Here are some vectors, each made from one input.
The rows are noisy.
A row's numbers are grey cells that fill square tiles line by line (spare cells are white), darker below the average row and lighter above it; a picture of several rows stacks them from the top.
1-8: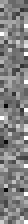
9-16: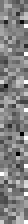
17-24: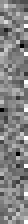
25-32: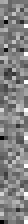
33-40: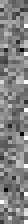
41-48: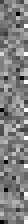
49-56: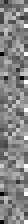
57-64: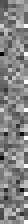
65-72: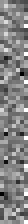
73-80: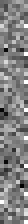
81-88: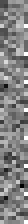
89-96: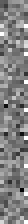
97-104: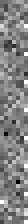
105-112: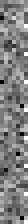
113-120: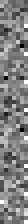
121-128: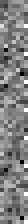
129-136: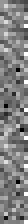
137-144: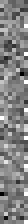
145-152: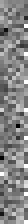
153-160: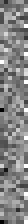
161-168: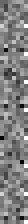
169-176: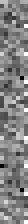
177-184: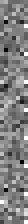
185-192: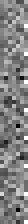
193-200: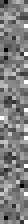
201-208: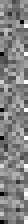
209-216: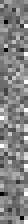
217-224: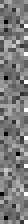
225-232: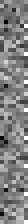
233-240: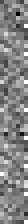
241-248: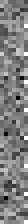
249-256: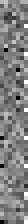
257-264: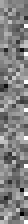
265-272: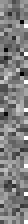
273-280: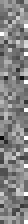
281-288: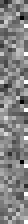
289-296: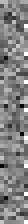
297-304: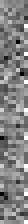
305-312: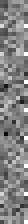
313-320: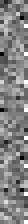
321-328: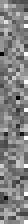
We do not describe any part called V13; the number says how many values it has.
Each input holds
either a point on a 6-point line and a true/false value, or a value of V13.
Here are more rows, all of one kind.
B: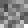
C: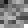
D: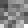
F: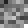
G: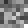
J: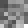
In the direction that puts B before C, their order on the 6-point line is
B, D, J, C, F, G.
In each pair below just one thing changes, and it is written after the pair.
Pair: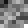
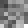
the true/false value
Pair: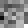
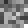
the true/false value
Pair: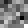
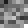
the place on the 6-point line
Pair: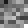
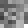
the true/false value
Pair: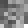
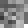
the place on the 6-point line
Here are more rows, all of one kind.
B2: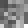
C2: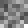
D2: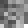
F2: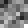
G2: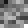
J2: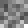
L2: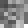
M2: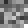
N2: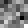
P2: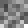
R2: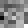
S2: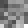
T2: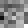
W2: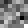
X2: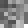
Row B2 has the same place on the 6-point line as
D2, G2, L2 and X2.
